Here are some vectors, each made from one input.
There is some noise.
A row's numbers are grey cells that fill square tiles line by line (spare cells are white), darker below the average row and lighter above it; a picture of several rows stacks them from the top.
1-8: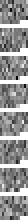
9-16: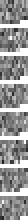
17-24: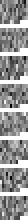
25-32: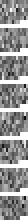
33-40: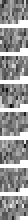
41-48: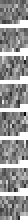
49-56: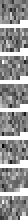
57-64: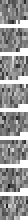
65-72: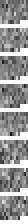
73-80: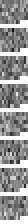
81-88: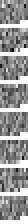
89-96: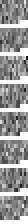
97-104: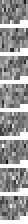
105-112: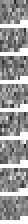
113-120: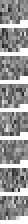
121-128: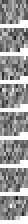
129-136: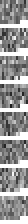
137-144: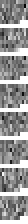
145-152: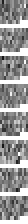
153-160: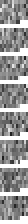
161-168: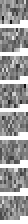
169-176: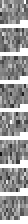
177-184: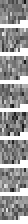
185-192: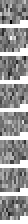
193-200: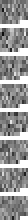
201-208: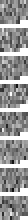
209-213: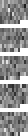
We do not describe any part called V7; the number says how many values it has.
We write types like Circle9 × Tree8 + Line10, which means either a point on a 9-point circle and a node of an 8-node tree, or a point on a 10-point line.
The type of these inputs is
(Bool × Bool × Bool + Label8 × V7) × Circle8 × Line6.
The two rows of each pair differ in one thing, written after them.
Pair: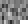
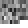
the place on the 8-point circle
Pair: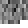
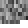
the place on the 8-point circle
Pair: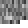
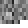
the place on the 6-point line
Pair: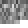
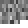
one of the three true/false values
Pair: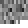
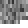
the place on the 6-point line
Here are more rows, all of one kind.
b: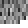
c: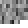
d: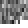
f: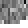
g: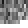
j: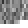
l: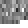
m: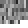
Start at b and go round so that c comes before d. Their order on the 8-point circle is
b, f, g, m, c, l, d, j.
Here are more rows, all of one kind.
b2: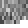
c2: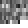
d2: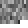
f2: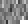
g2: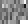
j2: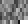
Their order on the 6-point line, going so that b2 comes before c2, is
b2, c2, d2, f2, j2, g2.
